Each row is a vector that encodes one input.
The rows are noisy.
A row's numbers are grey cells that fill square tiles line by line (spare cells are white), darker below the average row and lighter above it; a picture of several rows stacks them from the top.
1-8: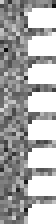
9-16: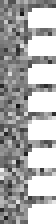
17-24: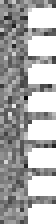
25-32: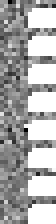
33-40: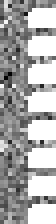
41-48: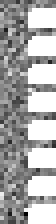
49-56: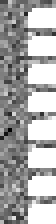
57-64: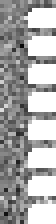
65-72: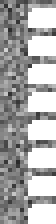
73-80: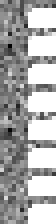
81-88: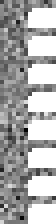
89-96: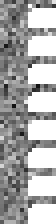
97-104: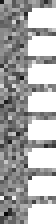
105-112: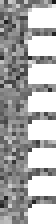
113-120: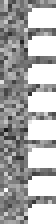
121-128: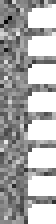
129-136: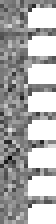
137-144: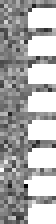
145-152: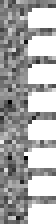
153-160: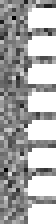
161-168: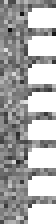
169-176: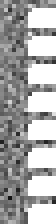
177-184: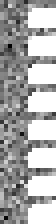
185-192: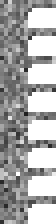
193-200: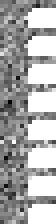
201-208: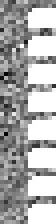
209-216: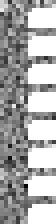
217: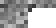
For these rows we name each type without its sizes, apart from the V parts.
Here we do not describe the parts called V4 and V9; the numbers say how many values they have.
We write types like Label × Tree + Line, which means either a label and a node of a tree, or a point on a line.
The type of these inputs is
Bool × V4 + Line × (Line + V9).
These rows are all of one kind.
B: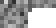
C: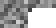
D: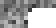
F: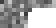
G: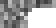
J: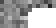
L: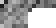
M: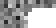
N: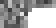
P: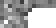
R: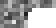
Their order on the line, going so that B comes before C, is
B, C, D, P, L, J, M, G, N, R, F.
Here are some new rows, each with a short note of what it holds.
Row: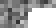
a point on each of two lines
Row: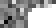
a true/false value and a value of V4
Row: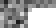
a point on each of two lines
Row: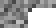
a point on a line and a value of V9
